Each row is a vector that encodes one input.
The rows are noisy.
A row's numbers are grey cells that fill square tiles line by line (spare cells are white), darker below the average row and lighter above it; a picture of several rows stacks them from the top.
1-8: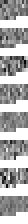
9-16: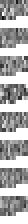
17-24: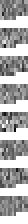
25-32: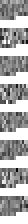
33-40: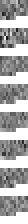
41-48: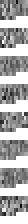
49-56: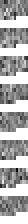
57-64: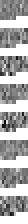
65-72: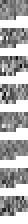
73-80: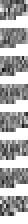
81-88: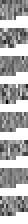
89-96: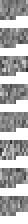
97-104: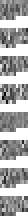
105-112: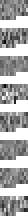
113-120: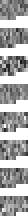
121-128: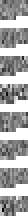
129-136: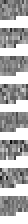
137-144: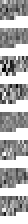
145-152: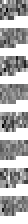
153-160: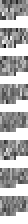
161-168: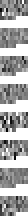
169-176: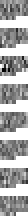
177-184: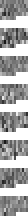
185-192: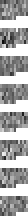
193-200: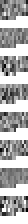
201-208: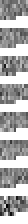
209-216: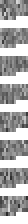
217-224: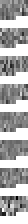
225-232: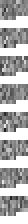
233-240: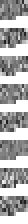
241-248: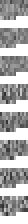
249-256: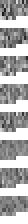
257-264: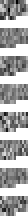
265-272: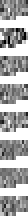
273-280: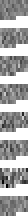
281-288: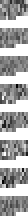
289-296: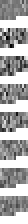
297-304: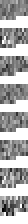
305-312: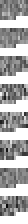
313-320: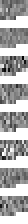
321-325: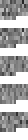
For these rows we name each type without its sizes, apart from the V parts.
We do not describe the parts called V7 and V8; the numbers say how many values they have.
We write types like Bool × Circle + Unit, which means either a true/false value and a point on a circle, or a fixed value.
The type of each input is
Label × (Line + V7) × V8.
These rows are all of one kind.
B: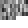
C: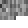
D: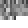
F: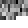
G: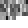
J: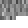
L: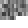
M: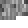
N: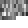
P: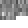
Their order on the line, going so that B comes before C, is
D, G, L, N, P, J, B, F, C, M.
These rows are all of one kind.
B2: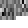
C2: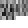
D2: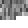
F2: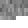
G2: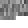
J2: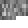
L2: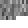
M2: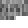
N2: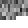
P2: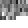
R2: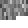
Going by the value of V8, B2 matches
C2, J2, M2 and N2.
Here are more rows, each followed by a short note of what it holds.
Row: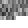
a label, a point on a line and a value of V8
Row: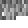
a label, a point on a line and a value of V8
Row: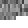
a label, a value of V7 and a value of V8
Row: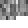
a label, a value of V7 and a value of V8
